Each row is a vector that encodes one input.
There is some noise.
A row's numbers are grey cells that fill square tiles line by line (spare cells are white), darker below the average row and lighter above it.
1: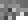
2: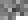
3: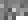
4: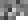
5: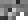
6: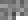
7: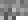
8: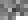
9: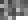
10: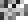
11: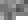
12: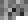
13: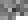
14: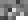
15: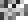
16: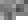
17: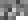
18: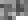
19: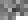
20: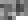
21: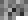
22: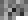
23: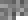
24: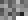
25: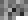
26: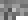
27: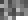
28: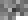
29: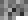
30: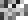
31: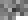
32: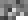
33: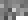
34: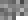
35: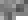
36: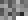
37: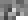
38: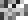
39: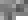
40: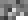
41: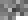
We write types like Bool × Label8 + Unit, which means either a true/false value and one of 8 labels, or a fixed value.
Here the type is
List2(Line4).
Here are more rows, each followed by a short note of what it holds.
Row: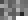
a list of two items
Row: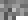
a list of two items
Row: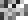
the empty list
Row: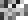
the empty list
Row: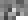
a list of two items
